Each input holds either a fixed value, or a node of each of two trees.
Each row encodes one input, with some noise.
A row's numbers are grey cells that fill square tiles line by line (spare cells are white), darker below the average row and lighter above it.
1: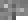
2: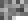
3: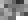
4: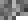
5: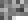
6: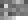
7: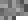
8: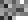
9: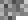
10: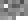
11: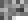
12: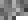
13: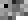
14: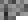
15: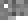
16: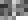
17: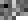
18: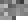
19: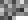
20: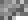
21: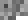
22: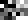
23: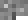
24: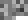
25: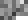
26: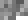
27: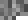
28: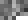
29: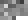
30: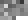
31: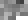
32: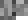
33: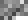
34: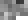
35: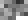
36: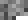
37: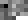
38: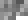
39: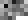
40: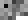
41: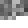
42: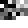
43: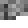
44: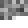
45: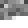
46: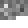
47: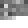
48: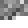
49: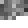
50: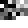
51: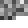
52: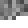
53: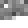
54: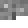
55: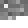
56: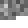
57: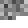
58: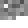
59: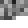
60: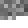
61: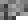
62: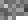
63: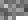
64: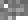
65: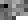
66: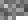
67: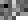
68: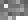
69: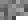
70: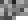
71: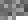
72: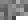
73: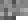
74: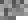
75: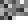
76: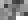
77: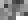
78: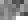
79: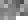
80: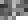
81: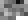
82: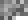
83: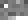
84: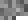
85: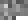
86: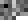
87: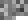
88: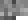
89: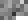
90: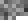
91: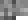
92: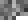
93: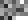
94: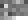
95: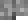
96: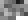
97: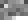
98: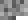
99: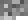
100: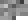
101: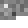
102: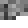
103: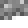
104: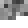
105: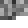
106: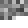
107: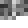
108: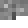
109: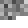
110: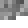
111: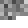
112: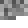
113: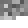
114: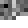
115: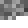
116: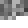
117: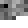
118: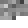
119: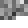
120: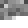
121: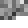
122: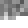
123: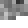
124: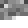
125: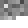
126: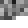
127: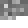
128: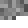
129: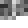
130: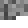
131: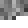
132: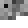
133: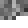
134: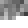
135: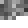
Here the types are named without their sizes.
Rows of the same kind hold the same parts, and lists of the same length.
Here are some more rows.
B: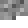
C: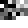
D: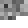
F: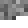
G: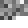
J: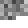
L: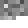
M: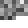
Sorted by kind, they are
B, D, F, G, J, L, M
C

